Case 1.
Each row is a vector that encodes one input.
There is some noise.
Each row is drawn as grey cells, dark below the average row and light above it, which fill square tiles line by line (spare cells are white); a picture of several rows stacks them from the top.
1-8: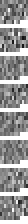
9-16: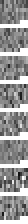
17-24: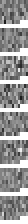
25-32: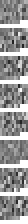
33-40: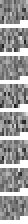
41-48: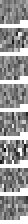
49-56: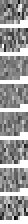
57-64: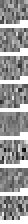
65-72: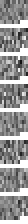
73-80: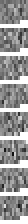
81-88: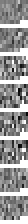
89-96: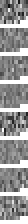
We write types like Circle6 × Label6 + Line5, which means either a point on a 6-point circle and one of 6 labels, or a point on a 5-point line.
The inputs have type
Label7.
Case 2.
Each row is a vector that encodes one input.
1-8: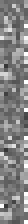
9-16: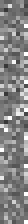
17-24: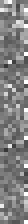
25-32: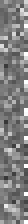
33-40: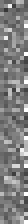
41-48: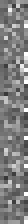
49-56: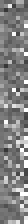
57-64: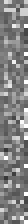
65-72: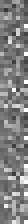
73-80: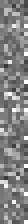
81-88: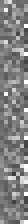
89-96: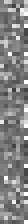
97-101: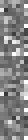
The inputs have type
Bool × Bool × Bool.
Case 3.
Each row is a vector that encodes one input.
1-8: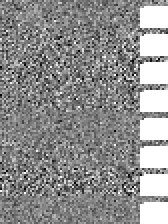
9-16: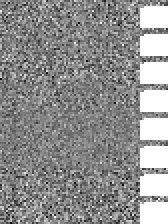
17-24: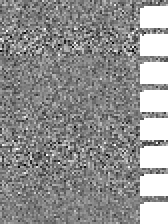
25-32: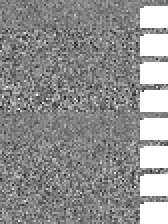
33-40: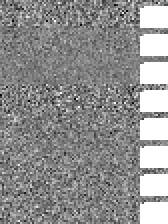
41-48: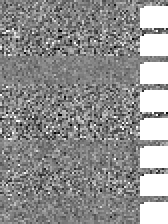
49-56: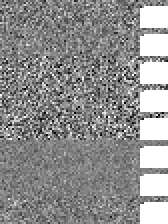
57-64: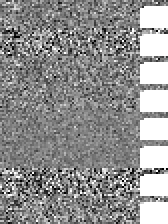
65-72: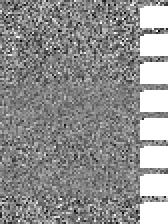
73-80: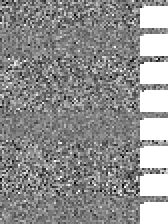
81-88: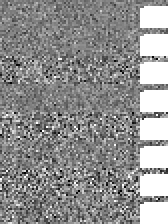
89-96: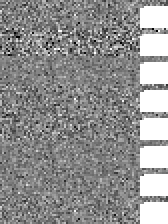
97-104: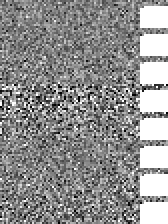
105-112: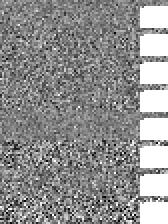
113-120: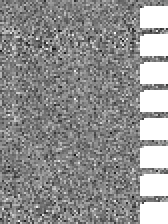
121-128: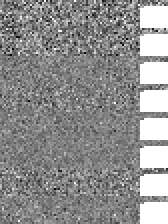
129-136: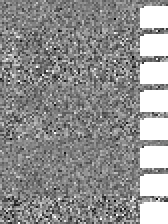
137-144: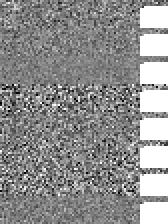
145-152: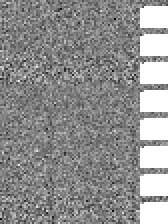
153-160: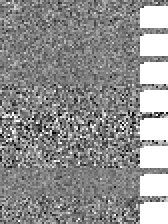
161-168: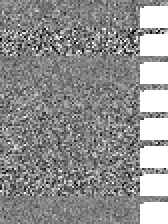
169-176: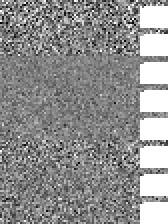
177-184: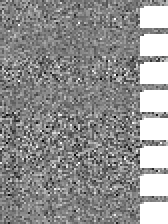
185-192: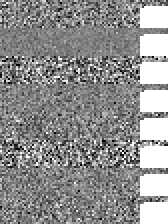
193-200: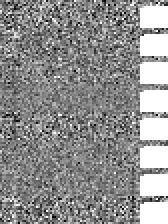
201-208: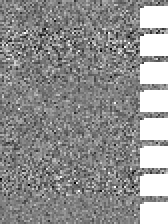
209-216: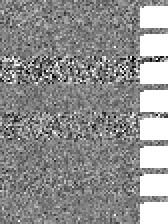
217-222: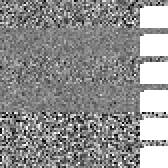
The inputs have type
Circle6 + Unit.
